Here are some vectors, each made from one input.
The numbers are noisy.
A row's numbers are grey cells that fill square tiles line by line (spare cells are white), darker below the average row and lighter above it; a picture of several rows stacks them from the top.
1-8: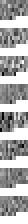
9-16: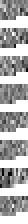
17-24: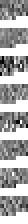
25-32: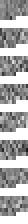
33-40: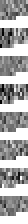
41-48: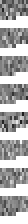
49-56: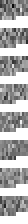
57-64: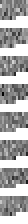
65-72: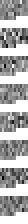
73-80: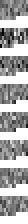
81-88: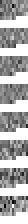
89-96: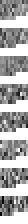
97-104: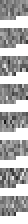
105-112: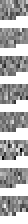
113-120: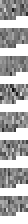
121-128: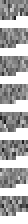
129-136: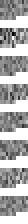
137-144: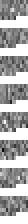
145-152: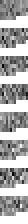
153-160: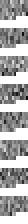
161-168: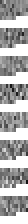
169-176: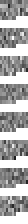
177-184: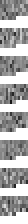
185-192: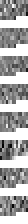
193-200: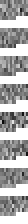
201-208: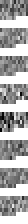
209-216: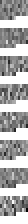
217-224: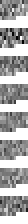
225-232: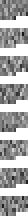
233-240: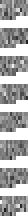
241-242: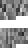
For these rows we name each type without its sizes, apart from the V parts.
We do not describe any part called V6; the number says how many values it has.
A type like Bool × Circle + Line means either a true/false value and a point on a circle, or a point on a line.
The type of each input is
List(Bool × V6).
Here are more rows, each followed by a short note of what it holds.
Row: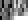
the empty list
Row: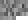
a list of two items
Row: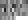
a list of two items
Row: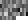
a list of one item
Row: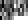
the empty list
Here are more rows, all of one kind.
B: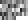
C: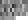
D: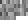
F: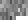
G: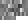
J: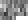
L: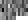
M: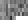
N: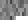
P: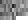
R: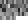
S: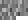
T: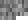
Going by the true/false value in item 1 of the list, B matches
C, D, P and R.
